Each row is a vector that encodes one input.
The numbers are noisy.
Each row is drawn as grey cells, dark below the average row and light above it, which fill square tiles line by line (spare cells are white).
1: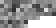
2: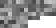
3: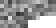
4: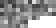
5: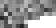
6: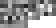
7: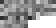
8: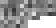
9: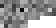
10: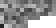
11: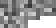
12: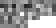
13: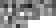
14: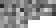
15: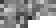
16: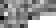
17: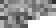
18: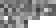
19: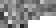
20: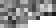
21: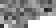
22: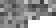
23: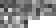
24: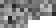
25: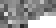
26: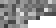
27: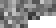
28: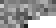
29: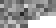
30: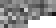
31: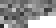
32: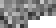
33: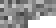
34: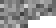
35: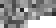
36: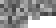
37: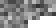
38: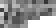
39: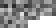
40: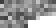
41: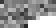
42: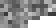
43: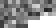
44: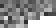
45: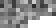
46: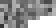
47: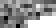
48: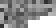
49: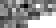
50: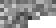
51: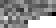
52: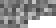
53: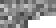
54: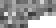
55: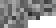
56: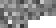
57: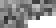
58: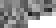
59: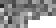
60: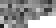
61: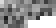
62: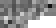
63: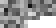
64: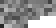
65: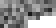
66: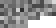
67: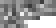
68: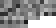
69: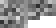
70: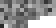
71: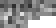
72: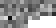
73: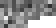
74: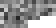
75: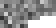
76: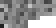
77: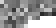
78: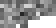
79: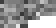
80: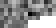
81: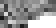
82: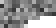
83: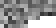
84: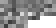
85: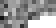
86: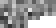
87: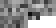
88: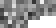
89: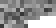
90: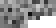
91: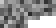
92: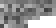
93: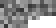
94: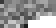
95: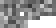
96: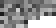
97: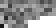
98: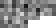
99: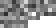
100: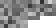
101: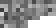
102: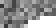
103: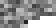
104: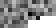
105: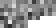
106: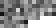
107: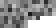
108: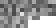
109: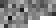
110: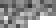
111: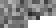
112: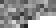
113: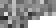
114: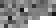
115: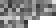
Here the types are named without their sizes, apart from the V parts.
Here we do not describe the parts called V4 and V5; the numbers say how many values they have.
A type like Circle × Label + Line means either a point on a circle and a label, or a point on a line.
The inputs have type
Bool × Bool × Bool + (Line + V4) × V5.
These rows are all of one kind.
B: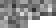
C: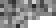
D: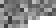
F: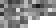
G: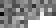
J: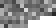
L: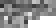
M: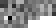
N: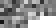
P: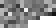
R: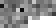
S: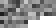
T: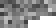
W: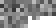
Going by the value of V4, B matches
C, F, L and T.
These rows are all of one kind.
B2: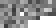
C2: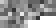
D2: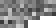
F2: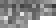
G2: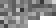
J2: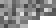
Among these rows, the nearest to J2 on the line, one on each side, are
B2 and D2.
